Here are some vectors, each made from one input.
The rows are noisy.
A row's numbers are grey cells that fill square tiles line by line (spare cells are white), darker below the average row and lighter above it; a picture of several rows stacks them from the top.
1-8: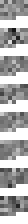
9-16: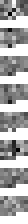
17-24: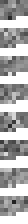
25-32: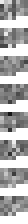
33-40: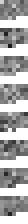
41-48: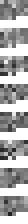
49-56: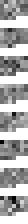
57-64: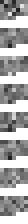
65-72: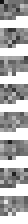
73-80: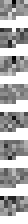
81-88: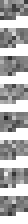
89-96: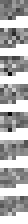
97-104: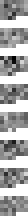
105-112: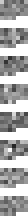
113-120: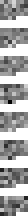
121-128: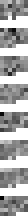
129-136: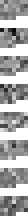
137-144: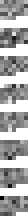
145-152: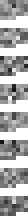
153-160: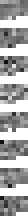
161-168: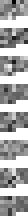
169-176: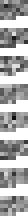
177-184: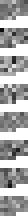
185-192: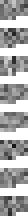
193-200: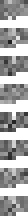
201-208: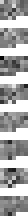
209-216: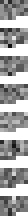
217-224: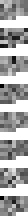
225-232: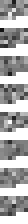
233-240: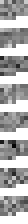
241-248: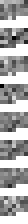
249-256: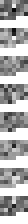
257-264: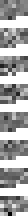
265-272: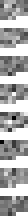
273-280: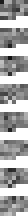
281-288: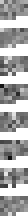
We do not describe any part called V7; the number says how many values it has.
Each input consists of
a list of up to two items, each a true/false value and a value of V7.
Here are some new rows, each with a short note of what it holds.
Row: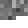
a list of one item
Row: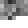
a list of one item
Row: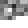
the empty list
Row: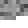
a list of one item
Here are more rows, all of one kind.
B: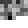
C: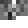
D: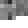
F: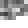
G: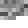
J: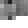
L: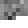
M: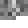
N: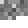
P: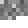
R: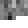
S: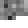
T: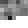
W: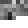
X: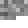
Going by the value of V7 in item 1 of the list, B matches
F, R, S and X.
